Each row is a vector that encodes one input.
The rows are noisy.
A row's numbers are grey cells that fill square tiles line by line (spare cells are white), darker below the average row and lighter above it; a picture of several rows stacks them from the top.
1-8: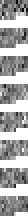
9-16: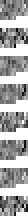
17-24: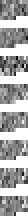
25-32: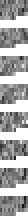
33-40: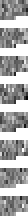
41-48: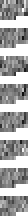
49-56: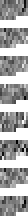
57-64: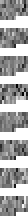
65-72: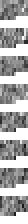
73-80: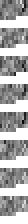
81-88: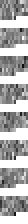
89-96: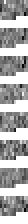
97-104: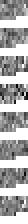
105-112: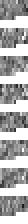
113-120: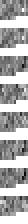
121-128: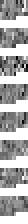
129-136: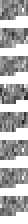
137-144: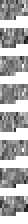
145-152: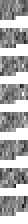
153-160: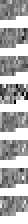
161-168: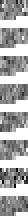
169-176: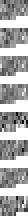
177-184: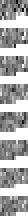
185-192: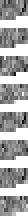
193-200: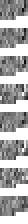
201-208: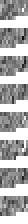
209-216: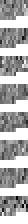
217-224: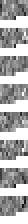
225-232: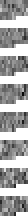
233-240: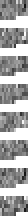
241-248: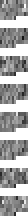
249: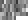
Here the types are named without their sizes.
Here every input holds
a true/false value, together with a list of points on a line.
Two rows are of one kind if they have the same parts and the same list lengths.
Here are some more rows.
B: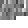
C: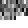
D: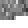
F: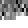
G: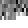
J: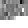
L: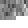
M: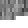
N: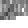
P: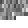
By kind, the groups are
B, J, L, N, P
C, F, G
D, M

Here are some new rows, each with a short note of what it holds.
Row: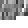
a true/false value, together with a list of two items
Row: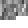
a true/false value, together with a list of two items
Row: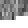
a true/false value, together with a list of one item
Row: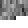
a true/false value, together with a list of one item
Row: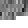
a true/false value, together with a list of one item
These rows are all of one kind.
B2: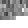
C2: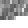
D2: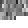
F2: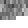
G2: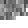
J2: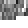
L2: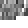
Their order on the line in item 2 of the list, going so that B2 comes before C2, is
G2, D2, B2, L2, F2, C2, J2.
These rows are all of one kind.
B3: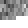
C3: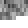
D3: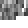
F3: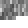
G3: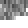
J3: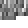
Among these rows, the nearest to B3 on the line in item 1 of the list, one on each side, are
C3 and F3.
